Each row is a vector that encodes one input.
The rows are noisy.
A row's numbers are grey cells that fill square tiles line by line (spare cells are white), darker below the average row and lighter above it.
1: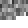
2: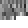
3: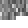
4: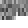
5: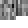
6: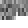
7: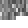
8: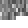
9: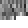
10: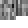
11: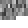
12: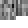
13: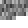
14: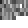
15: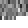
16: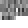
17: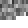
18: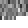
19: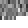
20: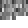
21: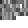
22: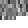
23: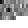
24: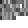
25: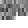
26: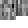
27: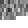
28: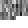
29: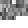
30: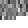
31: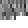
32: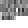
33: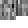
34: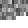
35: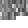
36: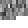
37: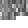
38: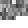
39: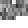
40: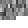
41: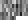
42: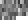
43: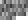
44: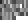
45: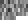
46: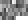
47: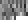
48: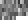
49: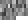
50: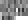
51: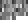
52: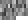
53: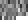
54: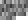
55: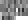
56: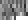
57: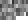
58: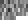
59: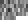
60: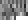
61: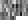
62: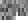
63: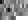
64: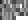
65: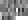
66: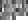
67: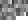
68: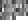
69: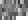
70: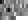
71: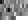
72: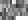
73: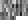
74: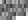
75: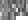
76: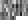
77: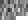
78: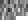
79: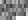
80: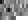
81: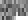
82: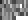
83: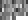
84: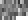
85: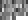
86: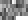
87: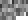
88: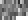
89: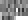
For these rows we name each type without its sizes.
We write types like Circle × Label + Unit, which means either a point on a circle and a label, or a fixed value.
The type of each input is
Circle.
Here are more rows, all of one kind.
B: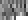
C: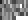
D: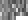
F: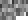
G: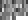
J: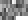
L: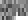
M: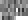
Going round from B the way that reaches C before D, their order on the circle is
B, J, F, G, C, L, M, D.
